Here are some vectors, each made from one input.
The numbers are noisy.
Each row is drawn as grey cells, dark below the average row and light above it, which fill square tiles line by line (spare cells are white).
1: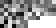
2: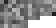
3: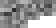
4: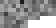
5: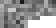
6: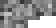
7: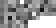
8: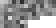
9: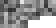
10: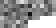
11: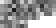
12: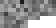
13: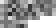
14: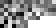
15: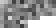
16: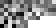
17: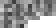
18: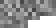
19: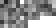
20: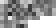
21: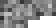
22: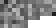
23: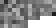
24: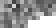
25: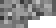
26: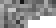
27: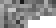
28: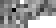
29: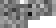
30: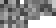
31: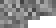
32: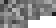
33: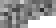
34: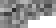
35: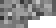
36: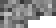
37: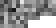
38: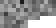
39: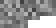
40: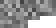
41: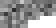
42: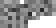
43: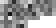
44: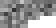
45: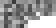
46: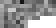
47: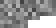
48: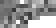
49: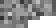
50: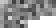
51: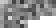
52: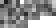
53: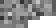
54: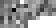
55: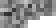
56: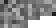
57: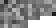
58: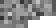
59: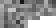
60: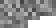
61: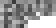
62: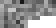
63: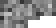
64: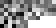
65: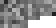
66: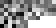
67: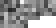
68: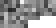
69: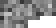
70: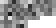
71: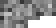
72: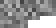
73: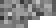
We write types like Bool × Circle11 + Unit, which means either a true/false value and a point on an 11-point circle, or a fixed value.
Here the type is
List2(Line7).
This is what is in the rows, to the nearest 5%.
All of them are lists of up to two points on a 7-point line: about 5% are empty, 55% hold one and 40% two.
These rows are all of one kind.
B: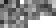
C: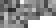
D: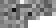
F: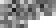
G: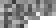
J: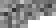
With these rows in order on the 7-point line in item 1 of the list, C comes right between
B and D.
